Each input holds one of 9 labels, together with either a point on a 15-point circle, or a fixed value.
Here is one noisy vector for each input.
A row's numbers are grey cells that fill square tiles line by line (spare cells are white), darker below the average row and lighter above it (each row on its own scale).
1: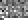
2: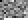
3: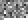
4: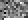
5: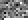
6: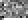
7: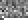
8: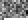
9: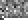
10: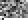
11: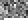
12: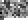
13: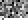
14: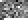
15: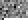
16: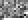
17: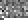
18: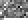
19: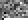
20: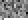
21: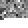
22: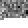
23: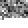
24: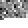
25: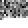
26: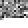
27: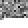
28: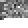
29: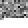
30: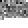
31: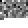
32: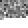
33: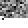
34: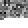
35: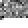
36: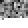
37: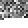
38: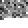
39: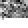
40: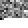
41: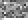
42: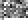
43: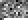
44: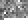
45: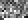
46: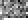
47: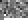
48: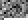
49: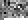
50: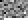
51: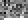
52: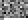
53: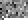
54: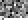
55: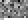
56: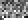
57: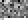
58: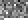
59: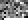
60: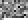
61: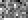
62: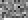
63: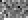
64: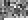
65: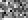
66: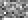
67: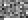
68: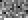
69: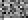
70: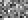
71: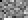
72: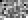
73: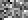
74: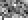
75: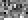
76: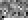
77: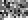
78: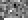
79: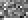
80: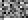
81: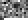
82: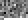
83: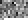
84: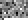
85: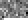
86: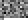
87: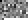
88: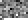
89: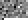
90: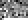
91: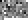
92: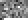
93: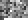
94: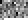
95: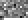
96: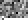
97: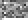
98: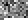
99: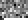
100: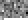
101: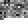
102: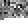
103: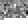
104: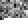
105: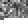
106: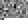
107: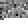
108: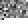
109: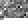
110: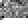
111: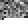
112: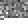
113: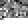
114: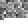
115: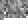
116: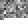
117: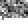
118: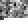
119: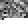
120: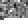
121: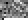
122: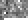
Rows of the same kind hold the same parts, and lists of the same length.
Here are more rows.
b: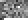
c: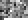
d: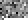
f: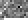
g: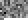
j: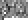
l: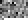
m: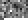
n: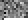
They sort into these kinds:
b, c, d, g, j, l, m, n
f

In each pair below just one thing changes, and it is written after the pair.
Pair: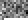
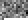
the place on the 15-point circle
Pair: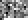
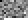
the place on the 15-point circle
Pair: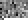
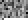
the place on the 15-point circle
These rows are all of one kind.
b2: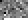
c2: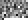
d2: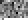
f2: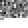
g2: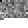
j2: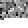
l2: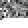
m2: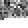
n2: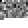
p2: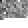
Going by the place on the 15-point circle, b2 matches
d2, g2, n2 and p2.
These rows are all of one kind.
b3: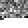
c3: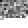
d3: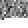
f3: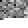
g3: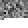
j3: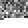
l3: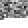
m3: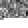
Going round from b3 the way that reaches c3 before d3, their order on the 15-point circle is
b3, j3, g3, f3, c3, m3, l3, d3.
